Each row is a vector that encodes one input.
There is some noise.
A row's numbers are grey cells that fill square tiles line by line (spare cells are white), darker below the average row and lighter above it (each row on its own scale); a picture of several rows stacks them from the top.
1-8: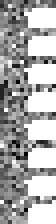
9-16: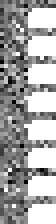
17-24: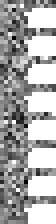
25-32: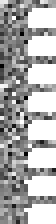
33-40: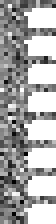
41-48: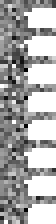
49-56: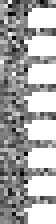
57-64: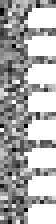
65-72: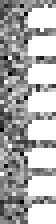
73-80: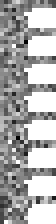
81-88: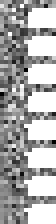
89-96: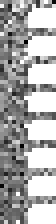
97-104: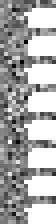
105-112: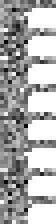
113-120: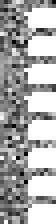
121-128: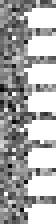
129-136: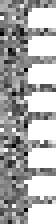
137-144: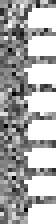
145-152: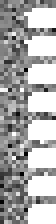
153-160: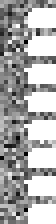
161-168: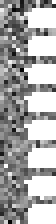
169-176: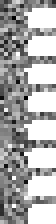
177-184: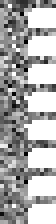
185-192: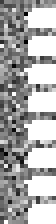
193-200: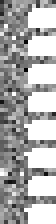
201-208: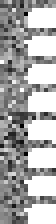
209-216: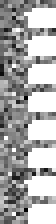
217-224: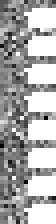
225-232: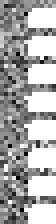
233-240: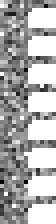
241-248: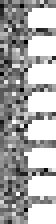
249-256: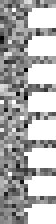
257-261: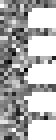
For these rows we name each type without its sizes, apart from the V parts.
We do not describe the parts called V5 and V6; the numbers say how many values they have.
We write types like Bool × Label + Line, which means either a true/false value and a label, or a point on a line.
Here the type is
(Bool × Bool × Bool + V5) × V6 + Line.
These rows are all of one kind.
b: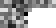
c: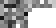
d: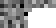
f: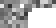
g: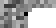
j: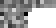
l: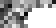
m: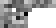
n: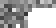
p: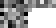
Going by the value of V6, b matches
d, j and p.
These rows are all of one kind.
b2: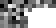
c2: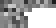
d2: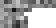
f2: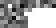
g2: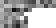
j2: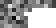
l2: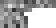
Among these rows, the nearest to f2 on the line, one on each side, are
d2 and j2.
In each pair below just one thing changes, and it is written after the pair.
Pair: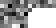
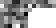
the value of V5
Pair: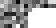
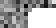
the value of V6
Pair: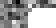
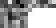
the value of V6
